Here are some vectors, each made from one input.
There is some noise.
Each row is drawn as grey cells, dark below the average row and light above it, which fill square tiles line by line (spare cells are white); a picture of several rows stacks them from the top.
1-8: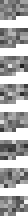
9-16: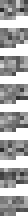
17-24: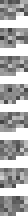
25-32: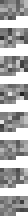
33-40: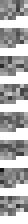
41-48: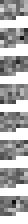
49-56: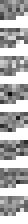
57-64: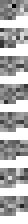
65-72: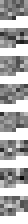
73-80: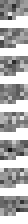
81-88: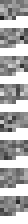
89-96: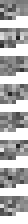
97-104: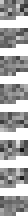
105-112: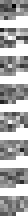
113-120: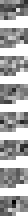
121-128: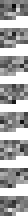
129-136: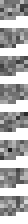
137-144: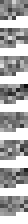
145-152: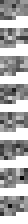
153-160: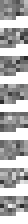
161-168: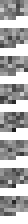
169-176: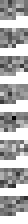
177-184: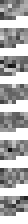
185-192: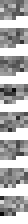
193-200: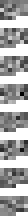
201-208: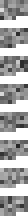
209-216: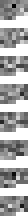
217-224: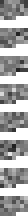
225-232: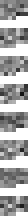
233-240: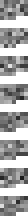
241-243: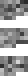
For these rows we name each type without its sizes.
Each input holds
either a label and four true/false values, or a point on a line.
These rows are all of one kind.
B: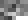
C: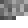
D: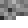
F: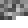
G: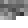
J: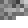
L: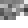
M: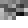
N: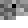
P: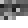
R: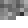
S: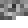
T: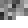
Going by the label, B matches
F, S and T.
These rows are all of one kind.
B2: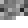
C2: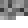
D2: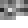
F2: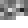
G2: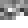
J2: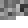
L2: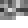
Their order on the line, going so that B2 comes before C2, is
J2, B2, G2, F2, D2, L2, C2.
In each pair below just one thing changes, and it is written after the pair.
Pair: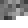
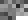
one of the four true/false values
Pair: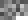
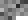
the label
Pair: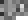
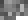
one of the four true/false values
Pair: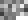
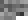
the label
